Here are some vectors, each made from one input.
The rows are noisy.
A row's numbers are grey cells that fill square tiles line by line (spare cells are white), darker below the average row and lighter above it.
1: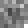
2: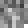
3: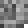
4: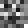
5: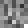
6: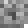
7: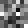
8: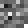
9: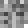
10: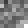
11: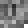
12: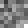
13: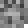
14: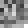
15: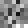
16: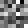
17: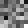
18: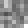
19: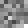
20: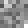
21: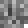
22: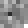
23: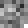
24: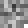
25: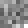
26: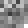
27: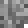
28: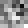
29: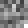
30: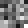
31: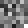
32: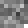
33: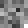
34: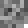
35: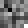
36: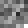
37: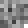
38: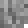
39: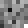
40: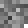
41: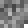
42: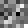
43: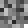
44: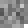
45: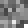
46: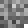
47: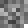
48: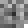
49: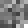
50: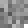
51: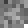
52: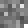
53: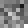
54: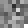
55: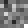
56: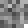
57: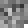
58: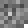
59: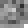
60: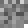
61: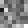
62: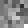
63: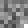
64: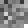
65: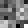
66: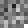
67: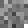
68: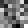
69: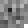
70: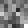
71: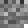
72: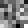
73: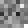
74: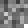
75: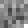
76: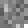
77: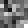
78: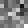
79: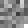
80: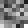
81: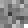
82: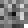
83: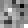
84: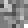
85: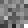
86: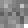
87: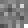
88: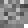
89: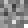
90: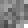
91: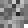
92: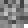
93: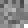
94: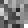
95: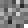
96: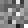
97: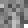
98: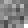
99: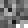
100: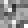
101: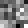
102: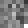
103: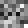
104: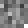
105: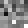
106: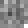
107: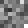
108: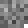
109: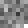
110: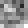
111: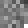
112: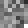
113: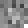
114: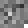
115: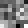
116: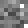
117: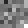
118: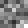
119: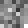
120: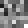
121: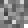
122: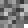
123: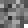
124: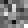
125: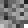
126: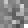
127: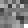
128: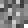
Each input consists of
a list of up to two points on a 9-point line.
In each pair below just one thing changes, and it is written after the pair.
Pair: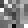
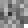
the place on the 9-point line in item 2 of the list
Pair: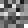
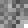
the place on the 9-point line in item 2 of the list
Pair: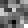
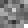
the place on the 9-point line in item 2 of the list
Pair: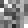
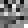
the place on the 9-point line in item 1 of the list
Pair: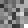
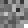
the place on the 9-point line in item 2 of the list
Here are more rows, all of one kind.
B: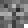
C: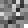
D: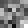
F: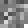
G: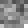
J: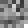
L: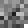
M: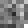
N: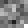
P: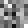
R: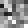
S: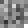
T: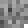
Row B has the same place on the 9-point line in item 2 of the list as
F, G, N and S.
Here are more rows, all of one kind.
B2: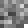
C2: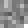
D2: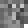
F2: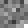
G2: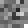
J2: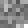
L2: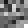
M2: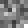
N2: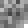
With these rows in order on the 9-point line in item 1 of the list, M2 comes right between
G2 and L2.
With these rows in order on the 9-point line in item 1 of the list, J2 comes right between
B2 and G2.
